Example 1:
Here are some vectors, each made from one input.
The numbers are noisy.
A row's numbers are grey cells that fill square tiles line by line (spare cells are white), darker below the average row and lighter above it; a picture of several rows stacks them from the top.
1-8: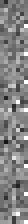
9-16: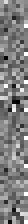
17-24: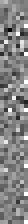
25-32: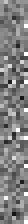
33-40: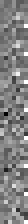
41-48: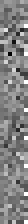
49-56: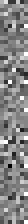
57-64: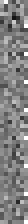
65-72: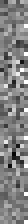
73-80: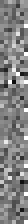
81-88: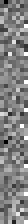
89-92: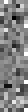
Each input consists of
three true/false values.
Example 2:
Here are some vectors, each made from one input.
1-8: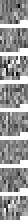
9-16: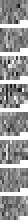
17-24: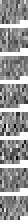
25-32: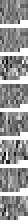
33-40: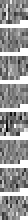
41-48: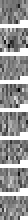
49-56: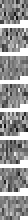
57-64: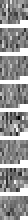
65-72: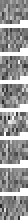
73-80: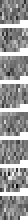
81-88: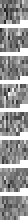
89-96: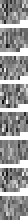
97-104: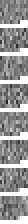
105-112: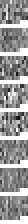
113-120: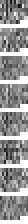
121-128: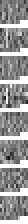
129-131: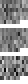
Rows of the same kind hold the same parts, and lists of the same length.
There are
2 kinds of row.
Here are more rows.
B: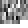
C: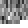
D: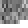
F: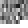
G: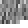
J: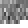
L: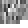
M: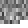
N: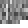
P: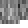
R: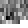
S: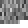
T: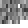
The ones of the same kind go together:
B, L
C, D, F, G, J, M, N, P, R, S, T

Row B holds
a fixed value.
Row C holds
a point on an 8-point circle.
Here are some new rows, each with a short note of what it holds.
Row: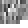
a fixed value
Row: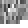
a fixed value
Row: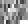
a fixed value
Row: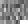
a point on an 8-point circle
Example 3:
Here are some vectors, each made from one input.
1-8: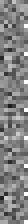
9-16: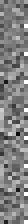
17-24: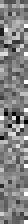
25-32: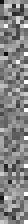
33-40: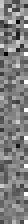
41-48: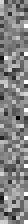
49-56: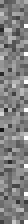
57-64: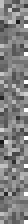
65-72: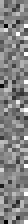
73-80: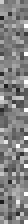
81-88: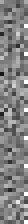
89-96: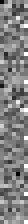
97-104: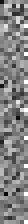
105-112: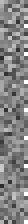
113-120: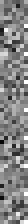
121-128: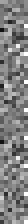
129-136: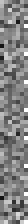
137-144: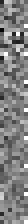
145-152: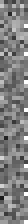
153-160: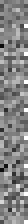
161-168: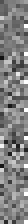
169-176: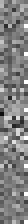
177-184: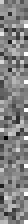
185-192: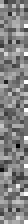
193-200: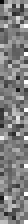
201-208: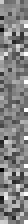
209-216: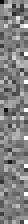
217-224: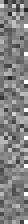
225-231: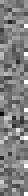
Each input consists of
a node of an 11-node tree.
